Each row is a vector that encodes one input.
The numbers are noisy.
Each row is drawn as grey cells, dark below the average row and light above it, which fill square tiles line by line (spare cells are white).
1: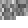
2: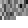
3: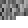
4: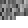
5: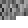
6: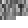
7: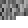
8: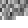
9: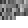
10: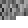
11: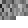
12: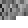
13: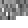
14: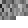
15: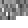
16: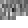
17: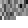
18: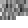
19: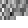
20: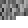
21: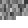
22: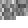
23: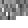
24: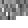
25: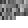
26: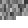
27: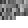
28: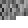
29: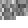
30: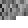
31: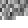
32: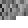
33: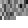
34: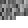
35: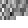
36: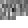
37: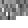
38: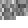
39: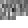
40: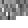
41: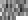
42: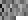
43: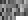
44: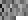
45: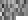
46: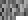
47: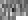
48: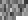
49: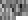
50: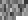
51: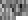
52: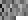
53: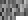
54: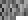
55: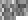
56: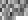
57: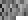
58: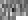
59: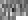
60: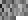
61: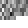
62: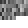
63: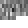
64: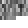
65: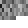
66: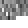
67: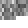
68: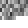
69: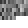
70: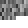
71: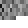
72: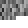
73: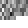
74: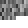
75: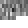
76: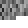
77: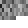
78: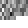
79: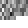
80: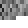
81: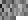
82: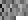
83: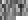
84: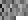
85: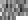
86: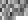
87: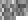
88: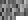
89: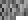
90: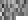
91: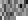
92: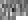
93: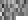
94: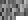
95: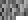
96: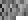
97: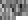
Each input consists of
either a point on a 7-point line, or a point on an 11-point line.
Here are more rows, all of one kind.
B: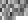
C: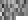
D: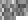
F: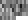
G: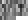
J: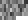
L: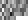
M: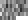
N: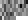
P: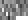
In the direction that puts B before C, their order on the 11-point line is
B, L, D, C, M, P, F, G, J, N.
